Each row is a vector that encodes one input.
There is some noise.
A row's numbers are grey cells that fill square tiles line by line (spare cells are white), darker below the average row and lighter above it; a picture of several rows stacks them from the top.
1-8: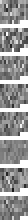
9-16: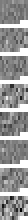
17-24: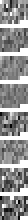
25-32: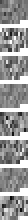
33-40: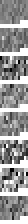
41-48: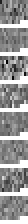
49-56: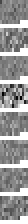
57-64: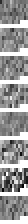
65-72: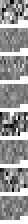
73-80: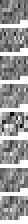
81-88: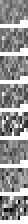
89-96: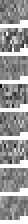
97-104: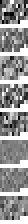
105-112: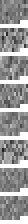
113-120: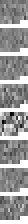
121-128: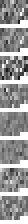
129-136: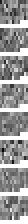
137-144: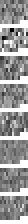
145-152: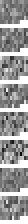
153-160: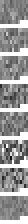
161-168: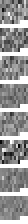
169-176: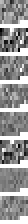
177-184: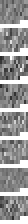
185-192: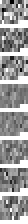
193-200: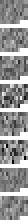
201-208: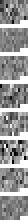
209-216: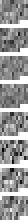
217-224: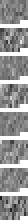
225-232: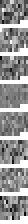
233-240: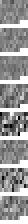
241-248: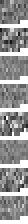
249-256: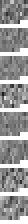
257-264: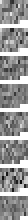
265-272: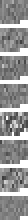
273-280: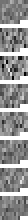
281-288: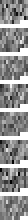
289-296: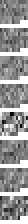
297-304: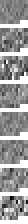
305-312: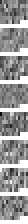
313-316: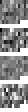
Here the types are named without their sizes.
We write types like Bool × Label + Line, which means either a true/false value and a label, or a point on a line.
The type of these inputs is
Bool × Bool × Bool × (Tree + Unit) + Label.
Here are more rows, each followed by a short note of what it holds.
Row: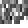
three true/false values
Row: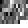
a label
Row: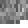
a label
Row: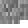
a node of a tree and three true/false values
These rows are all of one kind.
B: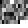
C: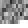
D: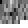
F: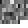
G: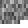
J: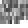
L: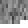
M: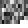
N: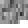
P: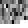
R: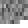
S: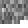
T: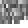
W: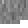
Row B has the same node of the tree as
D, G, N and T.
